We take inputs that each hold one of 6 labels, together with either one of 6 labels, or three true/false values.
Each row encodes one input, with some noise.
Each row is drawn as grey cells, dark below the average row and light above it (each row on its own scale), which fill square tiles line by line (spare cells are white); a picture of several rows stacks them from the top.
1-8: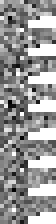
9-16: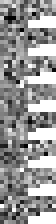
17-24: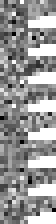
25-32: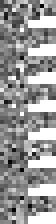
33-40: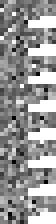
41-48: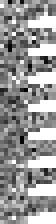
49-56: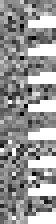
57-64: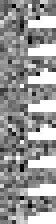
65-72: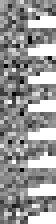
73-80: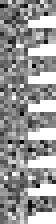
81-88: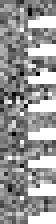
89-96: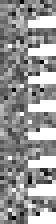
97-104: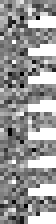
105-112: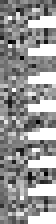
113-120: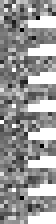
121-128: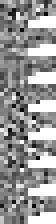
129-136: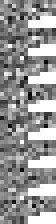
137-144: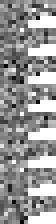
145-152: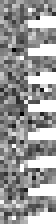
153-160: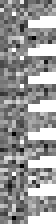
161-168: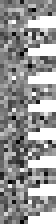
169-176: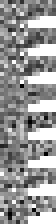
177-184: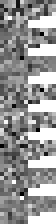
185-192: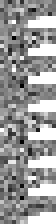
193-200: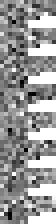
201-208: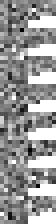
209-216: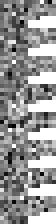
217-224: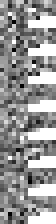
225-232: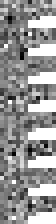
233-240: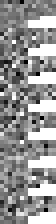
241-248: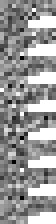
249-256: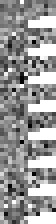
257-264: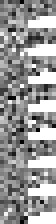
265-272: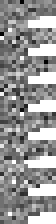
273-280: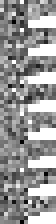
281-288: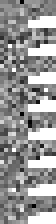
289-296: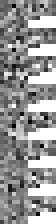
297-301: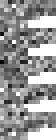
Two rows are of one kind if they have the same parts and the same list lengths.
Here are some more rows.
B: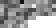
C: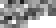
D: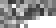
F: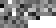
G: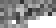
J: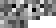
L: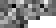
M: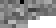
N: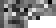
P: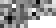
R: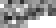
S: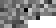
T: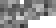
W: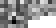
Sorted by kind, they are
B, C, D, G, M, R
F, J, L, N, P, S, T, W

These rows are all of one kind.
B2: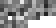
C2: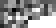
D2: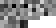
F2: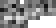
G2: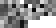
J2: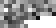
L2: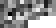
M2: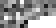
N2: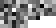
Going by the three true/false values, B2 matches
J2 and N2.
